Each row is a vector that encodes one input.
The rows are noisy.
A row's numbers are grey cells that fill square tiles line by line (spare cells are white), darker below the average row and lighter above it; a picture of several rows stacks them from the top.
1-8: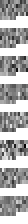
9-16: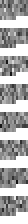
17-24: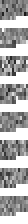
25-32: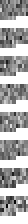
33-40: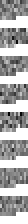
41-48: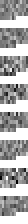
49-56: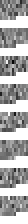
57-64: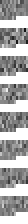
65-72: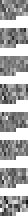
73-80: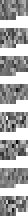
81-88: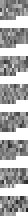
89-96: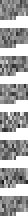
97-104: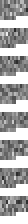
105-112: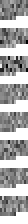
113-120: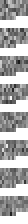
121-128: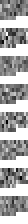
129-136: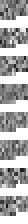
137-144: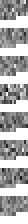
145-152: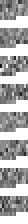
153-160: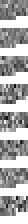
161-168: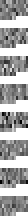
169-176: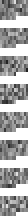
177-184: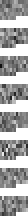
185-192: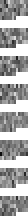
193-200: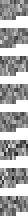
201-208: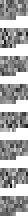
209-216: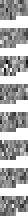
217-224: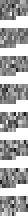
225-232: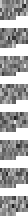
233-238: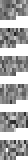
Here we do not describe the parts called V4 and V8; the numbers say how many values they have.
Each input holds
either two labels (each one of 9), or a node of a 9-node tree, or a value of V4 and a value of V8.
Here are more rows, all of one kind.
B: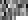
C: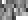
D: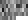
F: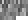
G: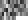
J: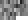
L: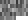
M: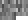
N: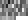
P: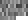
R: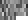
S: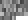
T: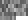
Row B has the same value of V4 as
J, L, S and T.
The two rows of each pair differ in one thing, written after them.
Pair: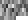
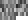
the value of V4
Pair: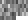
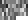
the value of V4
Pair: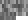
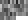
the value of V4
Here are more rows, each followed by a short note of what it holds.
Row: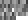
a node of a 9-node tree
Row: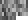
a value of V4 and a value of V8
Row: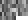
a value of V4 and a value of V8
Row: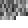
two labels (each one of 9)
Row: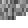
two labels (each one of 9)
